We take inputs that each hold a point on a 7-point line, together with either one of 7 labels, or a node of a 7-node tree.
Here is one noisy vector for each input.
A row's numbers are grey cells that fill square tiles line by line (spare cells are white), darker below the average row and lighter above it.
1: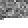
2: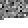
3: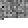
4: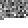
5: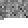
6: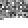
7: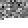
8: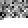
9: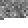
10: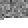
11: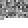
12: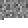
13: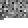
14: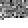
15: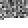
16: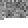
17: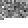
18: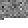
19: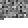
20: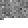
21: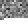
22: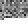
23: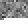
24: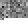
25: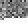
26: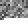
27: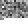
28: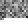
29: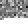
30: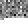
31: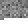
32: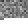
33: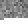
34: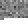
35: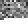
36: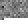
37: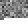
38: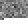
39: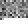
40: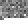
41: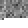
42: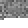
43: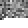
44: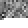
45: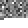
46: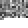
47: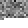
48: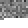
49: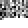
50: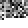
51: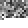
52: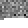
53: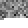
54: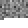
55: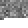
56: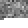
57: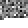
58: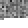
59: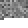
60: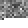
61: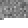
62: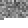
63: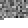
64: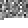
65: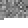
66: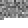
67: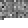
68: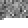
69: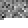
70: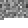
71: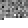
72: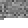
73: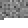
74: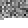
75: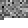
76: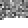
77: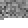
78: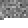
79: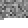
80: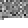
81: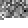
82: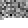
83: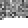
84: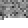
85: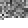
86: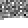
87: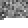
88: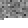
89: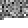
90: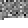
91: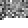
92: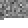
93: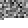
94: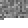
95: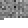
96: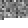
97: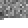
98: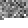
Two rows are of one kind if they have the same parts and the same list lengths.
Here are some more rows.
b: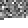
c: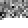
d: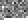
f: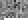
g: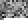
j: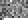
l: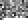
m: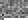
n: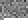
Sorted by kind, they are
b, d, f, j, l
c, g, m, n

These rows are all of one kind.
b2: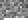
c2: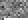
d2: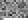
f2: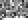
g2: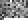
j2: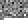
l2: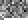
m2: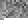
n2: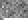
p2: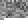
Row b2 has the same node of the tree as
d2, f2, m2 and n2.
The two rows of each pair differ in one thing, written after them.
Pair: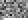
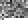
the label
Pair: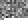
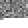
the label
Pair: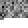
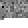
the label
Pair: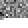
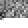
the label
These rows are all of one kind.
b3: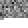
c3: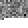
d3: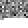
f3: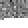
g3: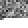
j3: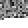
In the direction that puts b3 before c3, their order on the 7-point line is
g3, j3, d3, f3, b3, c3.
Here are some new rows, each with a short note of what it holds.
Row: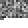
one of 7 labels and a point on a 7-point line
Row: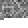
a point on a 7-point line and a node of a 7-node tree
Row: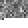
a point on a 7-point line and a node of a 7-node tree
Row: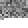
one of 7 labels and a point on a 7-point line
